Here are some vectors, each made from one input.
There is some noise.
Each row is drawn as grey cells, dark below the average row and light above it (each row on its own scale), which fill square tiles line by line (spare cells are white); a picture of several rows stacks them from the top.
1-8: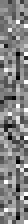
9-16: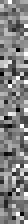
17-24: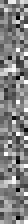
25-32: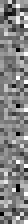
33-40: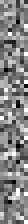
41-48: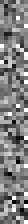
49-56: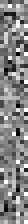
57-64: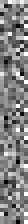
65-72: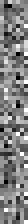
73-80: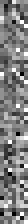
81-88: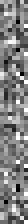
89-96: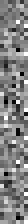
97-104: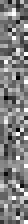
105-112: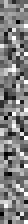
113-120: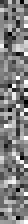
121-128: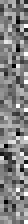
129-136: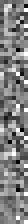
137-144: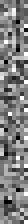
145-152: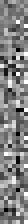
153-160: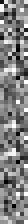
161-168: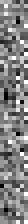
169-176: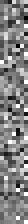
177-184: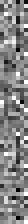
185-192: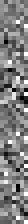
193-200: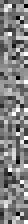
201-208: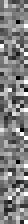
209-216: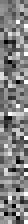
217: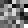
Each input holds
a point on a 7-point line, together with either a point on a 5-point circle and a true/false value, or a fixed value.
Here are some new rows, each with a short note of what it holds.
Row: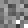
a point on a 5-point circle, a point on a 7-point line and a true/false value
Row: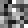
a point on a 5-point circle, a point on a 7-point line and a true/false value
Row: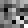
a point on a 5-point circle, a point on a 7-point line and a true/false value
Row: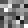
a point on a 5-point circle, a point on a 7-point line and a true/false value
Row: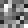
a point on a 5-point circle, a point on a 7-point line and a true/false value
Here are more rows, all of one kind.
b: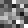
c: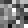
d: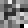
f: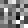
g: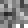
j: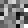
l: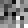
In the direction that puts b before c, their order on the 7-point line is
l, g, d, f, j, b, c.
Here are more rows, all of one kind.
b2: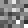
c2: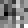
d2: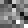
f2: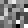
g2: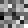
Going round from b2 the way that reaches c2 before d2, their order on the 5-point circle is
b2, c2, d2, f2, g2.
